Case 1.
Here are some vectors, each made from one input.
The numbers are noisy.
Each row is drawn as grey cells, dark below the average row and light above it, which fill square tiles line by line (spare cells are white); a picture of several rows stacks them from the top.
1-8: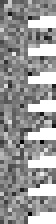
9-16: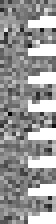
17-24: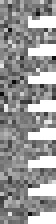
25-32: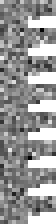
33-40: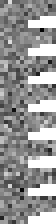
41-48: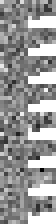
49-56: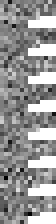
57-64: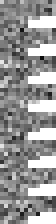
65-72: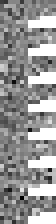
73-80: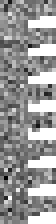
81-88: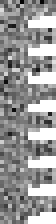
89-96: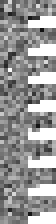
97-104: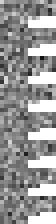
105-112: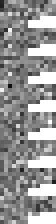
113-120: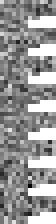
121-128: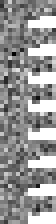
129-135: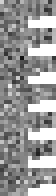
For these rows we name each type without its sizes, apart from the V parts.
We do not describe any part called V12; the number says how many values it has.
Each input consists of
either a point on a line, or four true/false values and a value of V12.
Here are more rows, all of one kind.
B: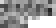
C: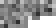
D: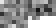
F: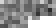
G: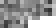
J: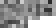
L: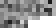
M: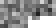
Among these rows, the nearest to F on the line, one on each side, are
C and M.
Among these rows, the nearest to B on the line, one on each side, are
C and G.
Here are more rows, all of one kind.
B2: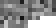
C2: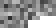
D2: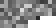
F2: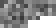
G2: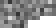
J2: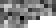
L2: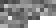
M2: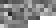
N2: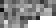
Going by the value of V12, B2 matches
D2, J2 and N2.
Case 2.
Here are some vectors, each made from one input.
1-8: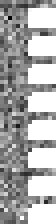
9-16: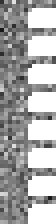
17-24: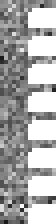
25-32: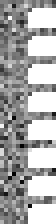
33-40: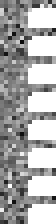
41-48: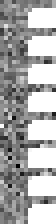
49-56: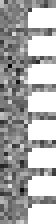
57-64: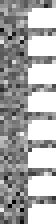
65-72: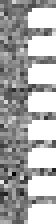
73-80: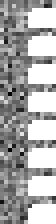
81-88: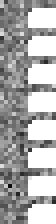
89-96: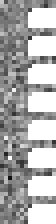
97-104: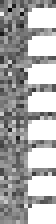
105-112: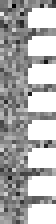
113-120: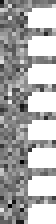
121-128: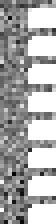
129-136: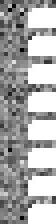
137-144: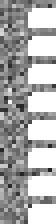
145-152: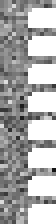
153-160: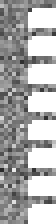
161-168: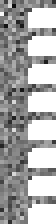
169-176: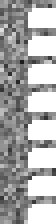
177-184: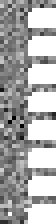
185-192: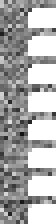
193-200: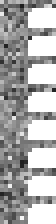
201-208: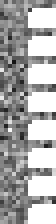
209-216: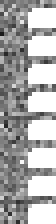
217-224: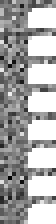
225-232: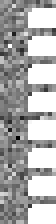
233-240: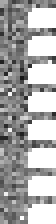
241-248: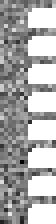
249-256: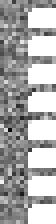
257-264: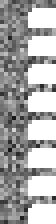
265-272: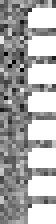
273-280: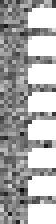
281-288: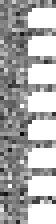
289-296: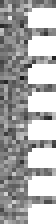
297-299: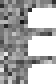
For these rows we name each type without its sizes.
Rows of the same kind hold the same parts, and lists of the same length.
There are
2 kinds of row.
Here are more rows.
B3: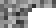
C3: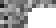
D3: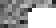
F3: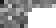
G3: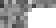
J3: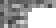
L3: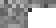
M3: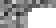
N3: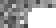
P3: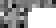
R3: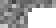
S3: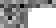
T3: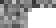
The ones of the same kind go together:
B3, C3, D3, F3, G3, M3, P3, S3, T3
J3, L3, N3, R3

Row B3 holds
a point on each of two lines.
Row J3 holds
a label and a point on a line.
